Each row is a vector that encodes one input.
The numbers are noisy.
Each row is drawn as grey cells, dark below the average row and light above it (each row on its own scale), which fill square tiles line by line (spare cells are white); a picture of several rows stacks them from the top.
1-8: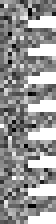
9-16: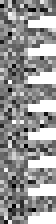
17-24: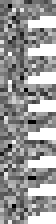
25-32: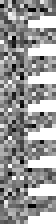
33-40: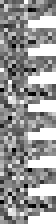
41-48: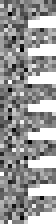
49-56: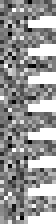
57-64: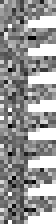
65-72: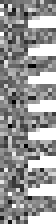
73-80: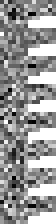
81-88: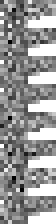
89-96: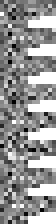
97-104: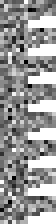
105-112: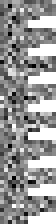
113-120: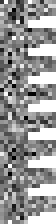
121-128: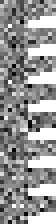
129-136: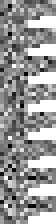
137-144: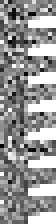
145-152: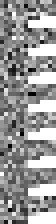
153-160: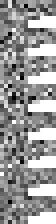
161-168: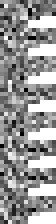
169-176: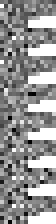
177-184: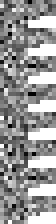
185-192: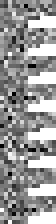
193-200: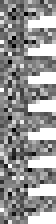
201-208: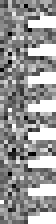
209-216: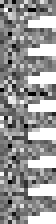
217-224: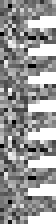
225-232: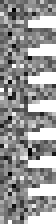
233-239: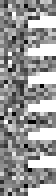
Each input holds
either a point on a 7-point line, or a list of up to two points on a 9-point line.
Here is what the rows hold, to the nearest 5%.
About 25% of them hold a point on a 7-point line. The rest are lists of up to two points on a 9-point line: a few of all rows are empty, 30% hold one and 45% two.
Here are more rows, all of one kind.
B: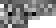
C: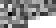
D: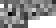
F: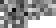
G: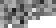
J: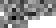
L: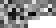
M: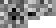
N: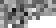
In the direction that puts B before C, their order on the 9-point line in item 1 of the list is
G, N, F, M, J, L, B, D, C.
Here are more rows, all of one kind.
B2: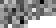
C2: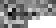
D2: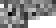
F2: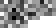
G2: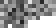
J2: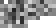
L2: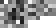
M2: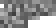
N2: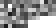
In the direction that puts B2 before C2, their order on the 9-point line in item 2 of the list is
J2, L2, F2, M2, B2, G2, D2, C2, N2.
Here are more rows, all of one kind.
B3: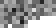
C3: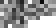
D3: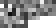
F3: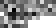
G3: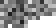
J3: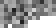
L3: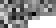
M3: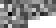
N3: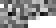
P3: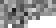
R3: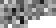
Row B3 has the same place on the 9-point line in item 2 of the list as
G3 and M3.
